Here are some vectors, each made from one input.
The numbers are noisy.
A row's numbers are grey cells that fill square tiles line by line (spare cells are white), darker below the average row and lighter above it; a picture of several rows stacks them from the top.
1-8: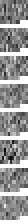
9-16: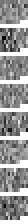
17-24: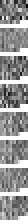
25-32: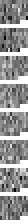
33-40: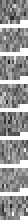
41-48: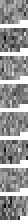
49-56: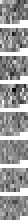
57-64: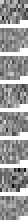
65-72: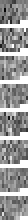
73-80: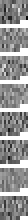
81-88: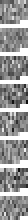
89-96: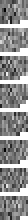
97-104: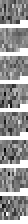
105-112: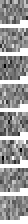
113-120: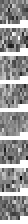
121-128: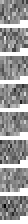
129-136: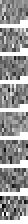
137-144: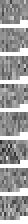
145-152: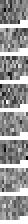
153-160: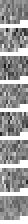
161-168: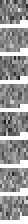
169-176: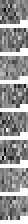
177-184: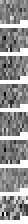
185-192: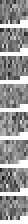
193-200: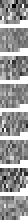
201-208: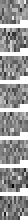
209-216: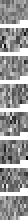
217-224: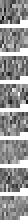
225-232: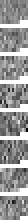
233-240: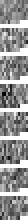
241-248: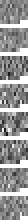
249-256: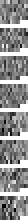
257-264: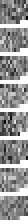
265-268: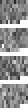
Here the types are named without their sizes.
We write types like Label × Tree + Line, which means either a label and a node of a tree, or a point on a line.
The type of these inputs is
Bool × Bool × Bool × Bool + Line × List(Circle).
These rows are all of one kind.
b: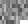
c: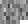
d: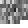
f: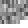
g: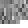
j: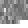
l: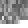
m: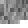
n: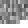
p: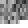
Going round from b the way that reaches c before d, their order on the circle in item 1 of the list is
b, c, d, p, f, g, j, l, n, m.
